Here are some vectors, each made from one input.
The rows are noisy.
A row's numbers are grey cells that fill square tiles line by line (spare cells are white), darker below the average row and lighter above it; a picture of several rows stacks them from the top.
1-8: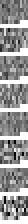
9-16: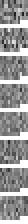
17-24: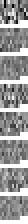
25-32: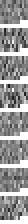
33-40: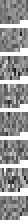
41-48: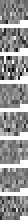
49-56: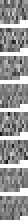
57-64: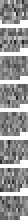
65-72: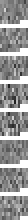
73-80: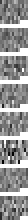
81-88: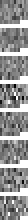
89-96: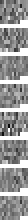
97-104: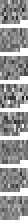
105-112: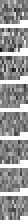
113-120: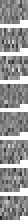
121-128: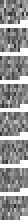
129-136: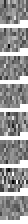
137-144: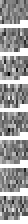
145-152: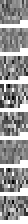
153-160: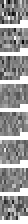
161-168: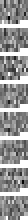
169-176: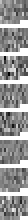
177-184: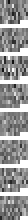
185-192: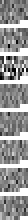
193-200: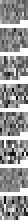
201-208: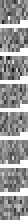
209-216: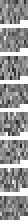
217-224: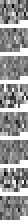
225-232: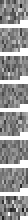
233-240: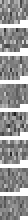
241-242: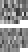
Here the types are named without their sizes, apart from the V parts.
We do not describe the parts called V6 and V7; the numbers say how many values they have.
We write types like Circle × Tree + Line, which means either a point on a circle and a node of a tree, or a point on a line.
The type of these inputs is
Bool × V7 + Line × (Line + V6).
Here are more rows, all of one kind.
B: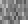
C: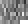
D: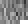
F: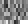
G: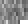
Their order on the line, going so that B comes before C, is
F, B, G, C, D.
